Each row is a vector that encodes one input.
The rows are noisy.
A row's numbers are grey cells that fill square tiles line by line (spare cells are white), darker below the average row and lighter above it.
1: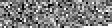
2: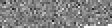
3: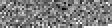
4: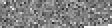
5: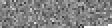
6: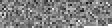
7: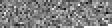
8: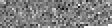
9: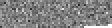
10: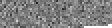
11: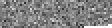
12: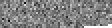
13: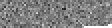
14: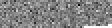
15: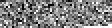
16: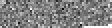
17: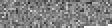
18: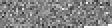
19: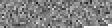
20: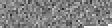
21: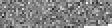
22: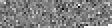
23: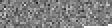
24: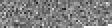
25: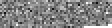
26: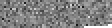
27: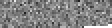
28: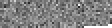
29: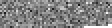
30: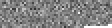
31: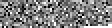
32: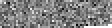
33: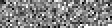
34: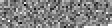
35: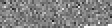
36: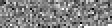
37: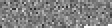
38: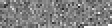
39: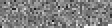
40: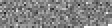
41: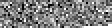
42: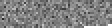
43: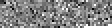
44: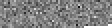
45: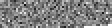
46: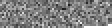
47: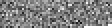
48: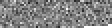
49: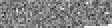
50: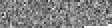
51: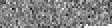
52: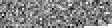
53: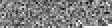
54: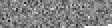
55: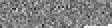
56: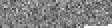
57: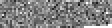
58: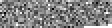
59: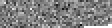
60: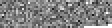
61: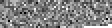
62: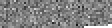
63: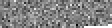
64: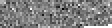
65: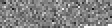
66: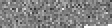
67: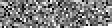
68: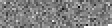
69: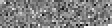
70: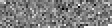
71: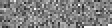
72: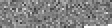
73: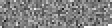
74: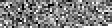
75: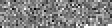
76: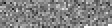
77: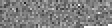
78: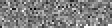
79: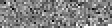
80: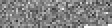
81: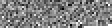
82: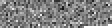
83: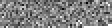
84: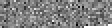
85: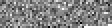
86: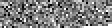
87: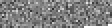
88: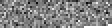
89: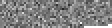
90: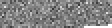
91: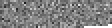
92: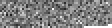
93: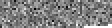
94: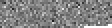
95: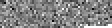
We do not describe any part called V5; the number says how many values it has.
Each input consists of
a list of up to two items, each a true/false value and a value of V5.
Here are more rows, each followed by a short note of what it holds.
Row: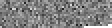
a list of two items
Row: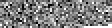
the empty list
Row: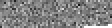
a list of one item
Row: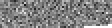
a list of one item
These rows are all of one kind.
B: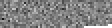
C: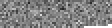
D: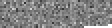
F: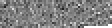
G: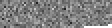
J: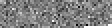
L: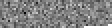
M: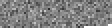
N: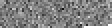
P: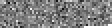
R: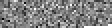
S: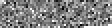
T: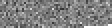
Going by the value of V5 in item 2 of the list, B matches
C, D, F and R.
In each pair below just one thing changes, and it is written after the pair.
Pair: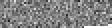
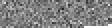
the true/false value in item 2 of the list
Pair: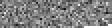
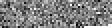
the true/false value in item 1 of the list
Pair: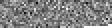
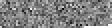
the true/false value in item 2 of the list
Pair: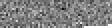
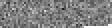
the value of V5 in item 2 of the list
